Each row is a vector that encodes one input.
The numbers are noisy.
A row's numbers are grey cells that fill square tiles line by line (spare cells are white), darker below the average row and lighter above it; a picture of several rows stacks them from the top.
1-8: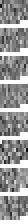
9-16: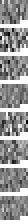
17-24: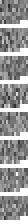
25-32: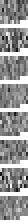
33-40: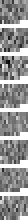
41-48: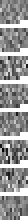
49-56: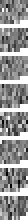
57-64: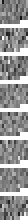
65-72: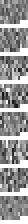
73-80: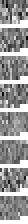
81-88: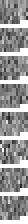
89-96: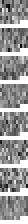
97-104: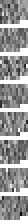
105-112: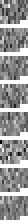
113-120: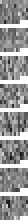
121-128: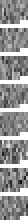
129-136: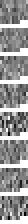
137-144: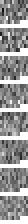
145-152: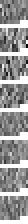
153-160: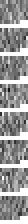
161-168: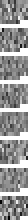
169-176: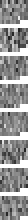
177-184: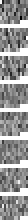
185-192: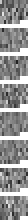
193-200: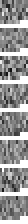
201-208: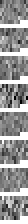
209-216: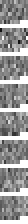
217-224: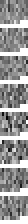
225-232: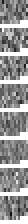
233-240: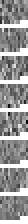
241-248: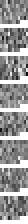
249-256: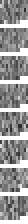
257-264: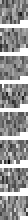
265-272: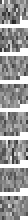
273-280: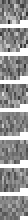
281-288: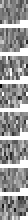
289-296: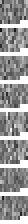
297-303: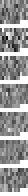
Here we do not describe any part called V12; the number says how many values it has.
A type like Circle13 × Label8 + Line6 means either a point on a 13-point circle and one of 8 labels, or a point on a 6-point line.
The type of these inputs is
Bool × List2(Line6) × V12.
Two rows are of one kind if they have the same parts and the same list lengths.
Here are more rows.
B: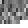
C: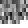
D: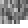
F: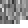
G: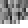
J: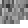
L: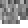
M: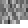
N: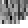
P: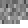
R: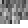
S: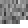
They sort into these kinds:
B, F, J, M, S
C, L, P, R
D, G, N

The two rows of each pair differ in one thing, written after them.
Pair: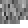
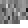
the value of V12
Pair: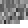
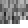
the value of V12
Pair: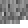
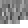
the value of V12
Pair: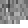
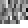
the value of V12
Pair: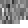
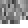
the value of V12
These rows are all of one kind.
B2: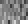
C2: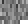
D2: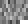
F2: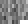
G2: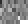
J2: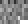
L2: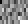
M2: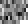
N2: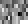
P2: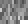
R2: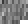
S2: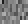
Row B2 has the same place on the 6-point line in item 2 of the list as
C2, F2, M2 and P2.
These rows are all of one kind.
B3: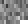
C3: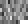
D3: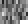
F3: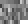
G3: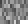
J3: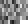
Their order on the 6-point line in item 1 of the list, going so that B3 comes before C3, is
F3, D3, J3, B3, C3, G3.
